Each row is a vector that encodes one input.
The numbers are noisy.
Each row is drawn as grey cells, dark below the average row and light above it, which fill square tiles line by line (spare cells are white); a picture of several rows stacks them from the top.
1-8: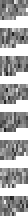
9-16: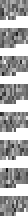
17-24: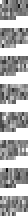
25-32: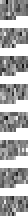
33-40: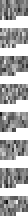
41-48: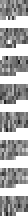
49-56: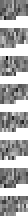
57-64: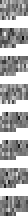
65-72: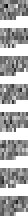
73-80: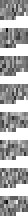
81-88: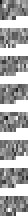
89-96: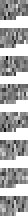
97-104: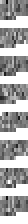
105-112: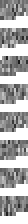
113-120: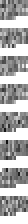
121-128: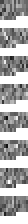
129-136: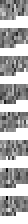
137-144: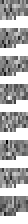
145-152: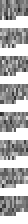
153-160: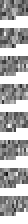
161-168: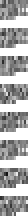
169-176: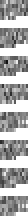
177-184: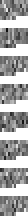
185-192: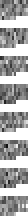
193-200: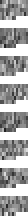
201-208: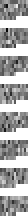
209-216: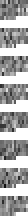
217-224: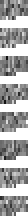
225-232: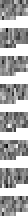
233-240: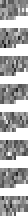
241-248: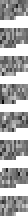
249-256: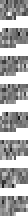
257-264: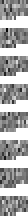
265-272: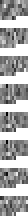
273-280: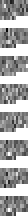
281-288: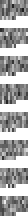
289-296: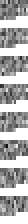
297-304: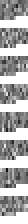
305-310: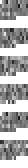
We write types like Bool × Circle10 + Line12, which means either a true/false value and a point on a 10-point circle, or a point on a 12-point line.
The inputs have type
Bool × Circle5 × Label4 + Line11 + Tree13.
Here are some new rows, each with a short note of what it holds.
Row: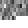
a point on a 5-point circle, one of 4 labels and a true/false value
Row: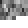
a point on a 5-point circle, one of 4 labels and a true/false value
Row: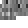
a node of a 13-node tree
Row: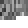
a node of a 13-node tree
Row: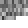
a point on an 11-point line
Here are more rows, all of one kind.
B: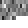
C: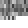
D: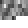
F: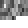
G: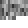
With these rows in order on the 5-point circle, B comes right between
D and G.
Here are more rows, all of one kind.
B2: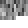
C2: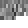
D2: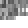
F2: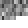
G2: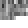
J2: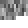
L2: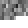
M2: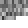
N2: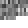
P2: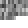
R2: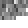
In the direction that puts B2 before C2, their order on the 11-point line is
B2, J2, C2, L2, N2, D2, P2, G2, R2, F2, M2.
